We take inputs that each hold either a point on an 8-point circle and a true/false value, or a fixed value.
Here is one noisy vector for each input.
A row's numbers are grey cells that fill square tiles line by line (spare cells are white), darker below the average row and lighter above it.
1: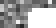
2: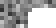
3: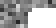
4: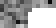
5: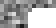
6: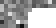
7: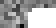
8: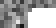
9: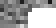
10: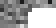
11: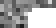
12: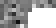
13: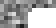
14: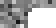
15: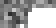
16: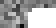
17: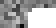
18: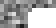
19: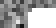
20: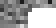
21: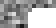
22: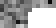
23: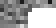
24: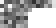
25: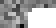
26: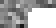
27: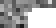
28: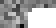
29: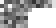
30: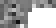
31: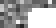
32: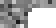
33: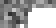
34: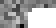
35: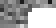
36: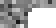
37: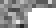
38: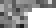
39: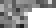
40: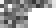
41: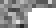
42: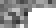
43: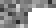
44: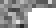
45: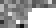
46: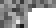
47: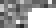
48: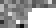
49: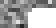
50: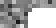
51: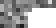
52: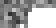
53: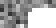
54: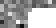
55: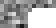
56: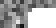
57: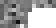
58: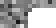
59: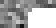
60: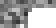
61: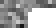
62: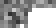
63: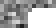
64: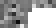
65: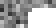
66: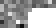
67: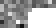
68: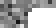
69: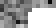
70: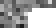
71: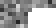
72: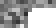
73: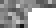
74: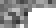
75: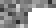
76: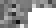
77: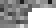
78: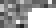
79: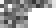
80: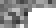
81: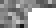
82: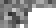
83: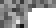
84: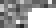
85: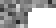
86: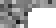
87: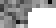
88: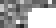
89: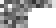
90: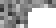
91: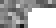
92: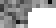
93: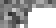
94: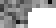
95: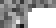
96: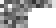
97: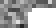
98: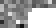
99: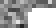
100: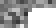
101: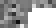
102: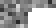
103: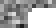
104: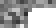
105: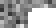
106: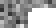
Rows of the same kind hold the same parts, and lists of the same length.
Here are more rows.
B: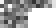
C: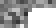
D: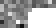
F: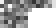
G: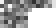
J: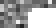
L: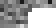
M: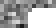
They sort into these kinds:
B, F, G
C, D, J, L, M

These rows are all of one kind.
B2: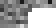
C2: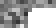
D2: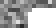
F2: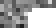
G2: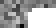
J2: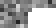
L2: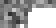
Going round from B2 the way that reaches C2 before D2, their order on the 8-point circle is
B2, C2, L2, F2, J2, D2, G2.
